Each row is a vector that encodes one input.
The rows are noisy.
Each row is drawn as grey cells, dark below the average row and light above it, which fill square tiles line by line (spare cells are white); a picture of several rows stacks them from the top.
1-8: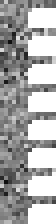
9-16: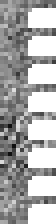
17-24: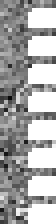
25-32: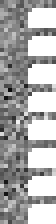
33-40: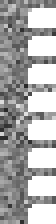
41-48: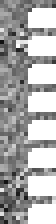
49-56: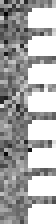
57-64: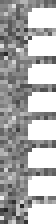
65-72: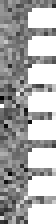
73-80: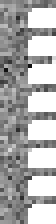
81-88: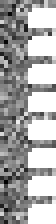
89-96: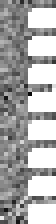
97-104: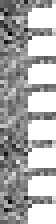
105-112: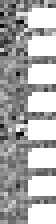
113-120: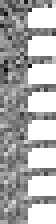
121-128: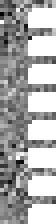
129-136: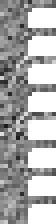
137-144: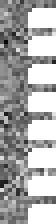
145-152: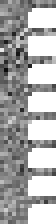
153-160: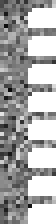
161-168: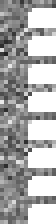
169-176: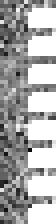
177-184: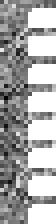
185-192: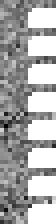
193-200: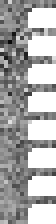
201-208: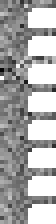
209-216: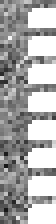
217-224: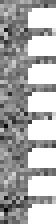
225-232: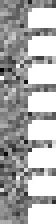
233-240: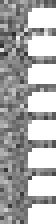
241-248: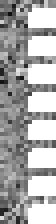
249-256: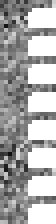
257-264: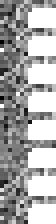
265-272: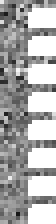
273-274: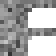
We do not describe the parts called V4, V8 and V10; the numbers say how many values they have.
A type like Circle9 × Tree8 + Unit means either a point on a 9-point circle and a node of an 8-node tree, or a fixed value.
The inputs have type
Bool × V8 + (Label5 × Line5 + Line6) × Line5 × V4 + V10.
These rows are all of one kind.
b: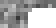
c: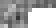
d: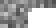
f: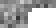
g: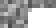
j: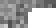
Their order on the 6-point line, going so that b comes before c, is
g, b, f, c, d, j.
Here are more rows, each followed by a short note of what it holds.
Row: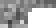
a point on a 5-point line, a point on a 6-point line and a value of V4
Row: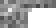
a point on a 5-point line, a point on a 6-point line and a value of V4
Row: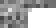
a point on a 5-point line, a point on a 6-point line and a value of V4
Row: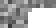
a point on a 5-point line, a point on a 6-point line and a value of V4
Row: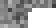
one of 5 labels, a point on each of two 5-point lines and a value of V4
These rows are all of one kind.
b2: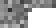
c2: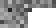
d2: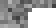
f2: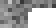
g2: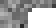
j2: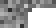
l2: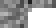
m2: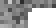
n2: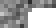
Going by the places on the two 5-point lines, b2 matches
c2 and j2.
